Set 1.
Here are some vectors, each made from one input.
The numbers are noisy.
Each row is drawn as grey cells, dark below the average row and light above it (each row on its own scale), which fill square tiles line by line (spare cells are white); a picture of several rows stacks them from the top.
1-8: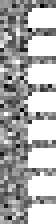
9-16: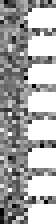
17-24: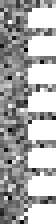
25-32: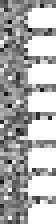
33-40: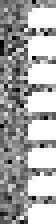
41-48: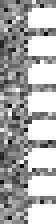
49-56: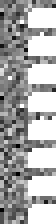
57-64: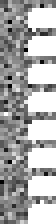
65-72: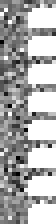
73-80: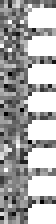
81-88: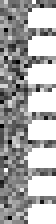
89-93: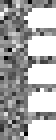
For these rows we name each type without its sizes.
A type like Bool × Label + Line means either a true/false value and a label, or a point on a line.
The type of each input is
(Bool × Bool × Bool × Bool + Unit) × Line.
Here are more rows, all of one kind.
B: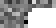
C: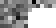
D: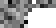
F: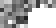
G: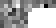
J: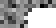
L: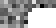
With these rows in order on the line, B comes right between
D and F.
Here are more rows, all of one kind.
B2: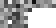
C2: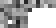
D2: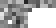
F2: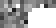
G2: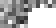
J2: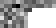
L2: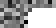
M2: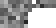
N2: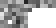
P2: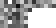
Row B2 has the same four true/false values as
C2, D2, N2 and P2.
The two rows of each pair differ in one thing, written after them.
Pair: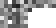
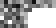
one of the four true/false values
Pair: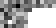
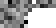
one of the four true/false values
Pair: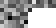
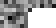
the place on the line
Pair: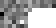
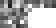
the place on the line
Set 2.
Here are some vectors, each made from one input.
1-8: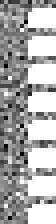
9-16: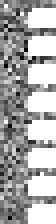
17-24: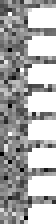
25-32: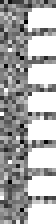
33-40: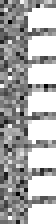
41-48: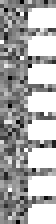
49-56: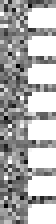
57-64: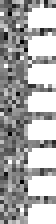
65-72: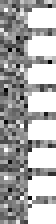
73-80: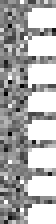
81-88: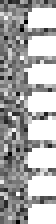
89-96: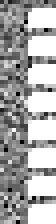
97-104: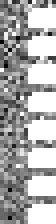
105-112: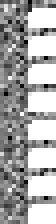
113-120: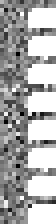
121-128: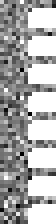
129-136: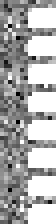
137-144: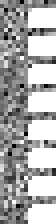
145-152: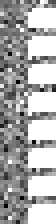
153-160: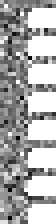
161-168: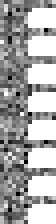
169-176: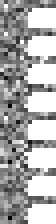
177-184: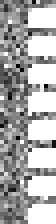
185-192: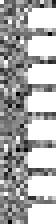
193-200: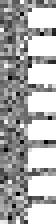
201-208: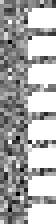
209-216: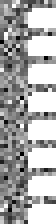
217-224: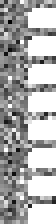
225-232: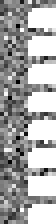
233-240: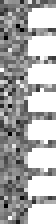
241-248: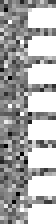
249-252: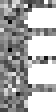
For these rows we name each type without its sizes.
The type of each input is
Label × Line.
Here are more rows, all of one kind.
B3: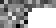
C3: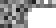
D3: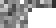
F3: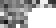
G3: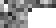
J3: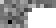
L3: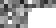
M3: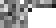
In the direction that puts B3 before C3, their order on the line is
B3, L3, F3, D3, M3, J3, G3, C3.
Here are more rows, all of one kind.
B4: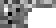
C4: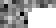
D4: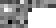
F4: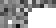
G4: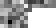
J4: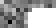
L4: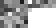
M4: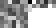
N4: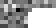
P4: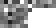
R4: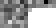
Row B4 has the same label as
M4, N4 and P4.
